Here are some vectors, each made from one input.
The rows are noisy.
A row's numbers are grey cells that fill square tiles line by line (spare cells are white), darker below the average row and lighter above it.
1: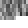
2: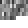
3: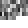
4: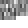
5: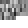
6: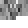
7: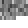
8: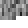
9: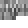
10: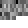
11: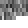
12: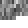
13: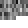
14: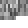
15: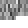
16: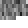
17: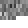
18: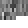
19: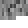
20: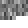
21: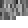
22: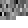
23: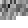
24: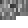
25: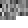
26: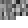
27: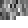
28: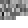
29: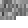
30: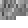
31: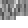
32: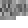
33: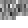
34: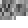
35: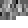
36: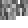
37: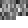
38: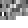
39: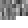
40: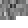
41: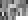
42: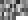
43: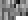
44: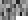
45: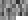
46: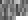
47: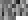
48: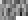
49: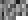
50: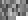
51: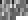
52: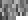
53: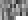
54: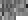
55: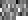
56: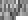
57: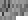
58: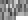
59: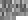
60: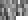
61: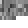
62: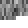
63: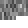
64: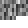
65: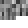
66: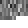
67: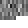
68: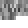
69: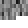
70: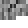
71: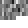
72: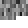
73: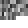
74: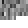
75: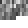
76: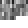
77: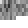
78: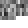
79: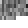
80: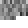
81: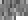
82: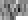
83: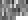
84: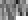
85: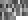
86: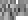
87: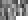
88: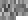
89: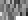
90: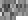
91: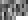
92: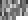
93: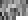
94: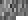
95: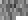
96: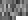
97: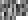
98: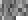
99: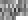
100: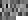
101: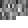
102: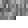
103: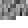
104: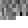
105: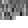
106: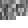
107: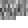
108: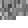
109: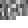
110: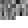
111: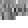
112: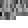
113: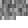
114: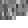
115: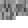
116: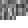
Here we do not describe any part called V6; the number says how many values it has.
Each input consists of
a point on an 8-point line, together with either a point on a 5-point line, or a value of V6.
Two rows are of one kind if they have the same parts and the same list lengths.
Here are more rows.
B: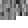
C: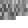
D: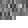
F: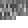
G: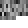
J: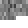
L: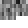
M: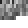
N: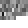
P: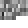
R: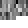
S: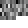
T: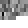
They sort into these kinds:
B, C, J, L, N, P, T
D, F, G, M, R, S

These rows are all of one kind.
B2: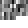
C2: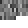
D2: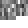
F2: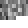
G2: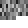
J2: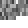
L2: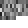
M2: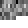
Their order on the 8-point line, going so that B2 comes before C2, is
B2, J2, D2, F2, C2, L2, M2, G2.
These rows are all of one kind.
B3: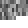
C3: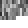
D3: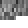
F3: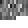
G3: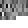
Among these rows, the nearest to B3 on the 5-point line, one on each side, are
F3 and G3.
